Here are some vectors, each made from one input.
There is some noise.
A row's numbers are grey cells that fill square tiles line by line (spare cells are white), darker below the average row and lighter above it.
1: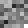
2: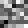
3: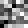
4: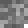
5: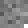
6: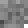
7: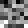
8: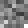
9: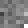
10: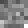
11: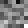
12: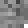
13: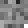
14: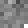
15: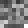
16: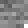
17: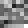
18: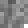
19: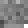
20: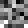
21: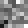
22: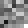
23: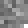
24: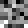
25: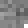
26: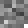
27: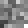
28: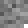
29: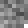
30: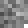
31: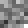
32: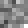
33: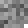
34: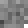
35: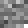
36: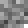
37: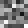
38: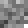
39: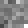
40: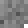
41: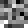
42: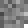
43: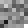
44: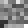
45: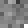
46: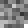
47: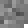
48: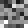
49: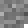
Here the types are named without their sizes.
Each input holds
a point on a line and three true/false values.
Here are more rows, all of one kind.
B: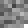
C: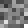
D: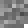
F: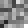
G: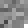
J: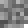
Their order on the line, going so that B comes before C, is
G, F, B, J, D, C.
